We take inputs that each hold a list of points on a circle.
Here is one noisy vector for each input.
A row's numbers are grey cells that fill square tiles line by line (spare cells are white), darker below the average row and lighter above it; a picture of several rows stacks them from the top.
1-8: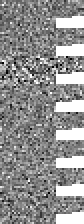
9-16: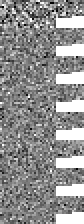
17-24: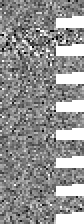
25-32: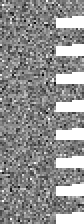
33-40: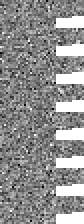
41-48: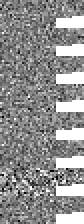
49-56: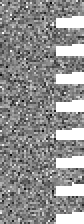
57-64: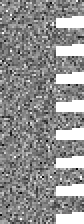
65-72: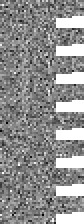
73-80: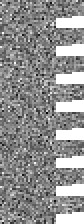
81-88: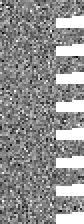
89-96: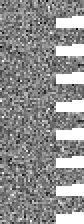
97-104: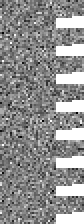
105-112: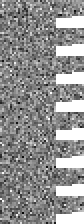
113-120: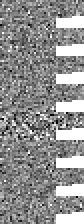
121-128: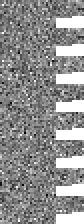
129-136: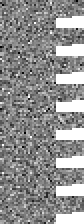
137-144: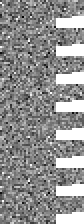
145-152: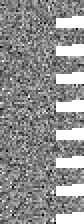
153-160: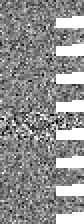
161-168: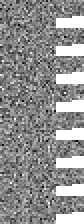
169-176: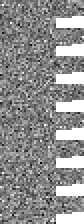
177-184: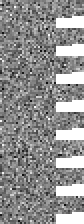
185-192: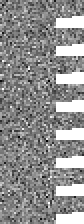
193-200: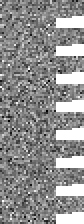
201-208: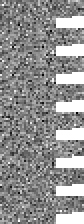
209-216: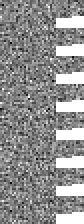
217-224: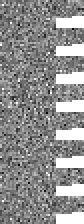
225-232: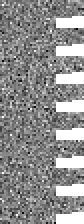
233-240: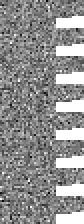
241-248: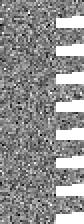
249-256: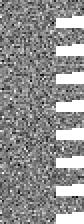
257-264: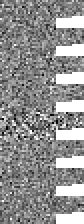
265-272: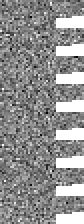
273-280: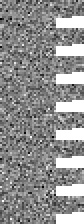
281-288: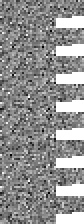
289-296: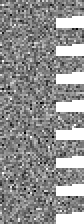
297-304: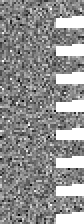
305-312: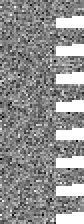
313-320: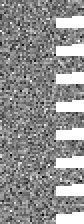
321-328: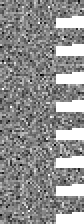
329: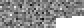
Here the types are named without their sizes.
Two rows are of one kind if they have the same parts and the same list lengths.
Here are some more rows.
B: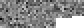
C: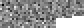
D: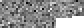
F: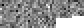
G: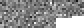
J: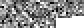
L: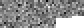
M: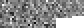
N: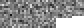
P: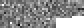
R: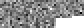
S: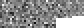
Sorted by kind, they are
B, C, D, F, G, L, R
J
M, N, P, S

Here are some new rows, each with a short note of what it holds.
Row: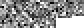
the empty list
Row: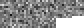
a list of one item
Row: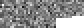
a list of one item
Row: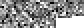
the empty list
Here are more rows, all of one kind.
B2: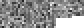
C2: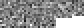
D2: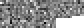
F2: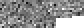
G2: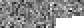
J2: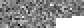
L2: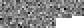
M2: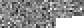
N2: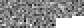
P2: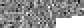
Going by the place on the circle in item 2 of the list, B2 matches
D2, G2, J2 and P2.
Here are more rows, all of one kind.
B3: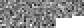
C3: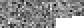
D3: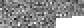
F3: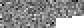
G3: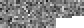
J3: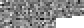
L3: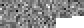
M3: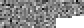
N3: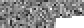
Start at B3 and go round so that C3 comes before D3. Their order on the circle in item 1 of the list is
B3, C3, N3, M3, J3, L3, D3, F3, G3.
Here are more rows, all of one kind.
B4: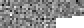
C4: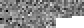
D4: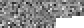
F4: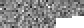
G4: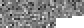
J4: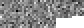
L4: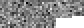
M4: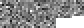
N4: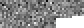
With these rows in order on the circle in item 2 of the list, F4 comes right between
L4 and M4.
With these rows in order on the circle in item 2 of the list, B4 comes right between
C4 and M4.
